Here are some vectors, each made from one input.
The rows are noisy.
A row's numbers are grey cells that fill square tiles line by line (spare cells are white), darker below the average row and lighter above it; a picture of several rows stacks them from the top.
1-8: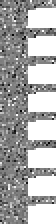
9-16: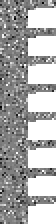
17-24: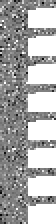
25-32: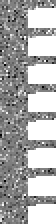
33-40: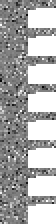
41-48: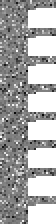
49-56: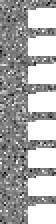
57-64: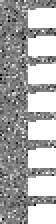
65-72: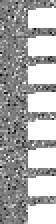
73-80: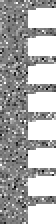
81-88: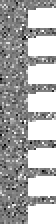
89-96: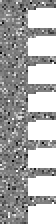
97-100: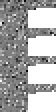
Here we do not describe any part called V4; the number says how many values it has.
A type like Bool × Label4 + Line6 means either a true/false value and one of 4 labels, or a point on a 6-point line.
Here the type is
Line3 × (Line5 + V4) × Line6.
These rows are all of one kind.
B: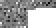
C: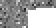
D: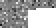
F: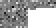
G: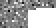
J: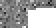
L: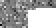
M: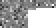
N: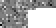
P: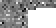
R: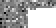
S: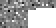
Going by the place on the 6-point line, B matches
C, J, L and N.
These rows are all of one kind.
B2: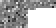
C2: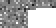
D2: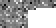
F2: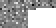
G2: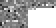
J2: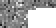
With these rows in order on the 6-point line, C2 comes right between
D2 and J2.
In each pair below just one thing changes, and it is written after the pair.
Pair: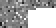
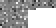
the place on the 3-point line
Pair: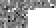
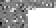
the place on the 3-point line
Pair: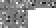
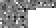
the place on the 6-point line
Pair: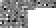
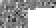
the place on the 6-point line
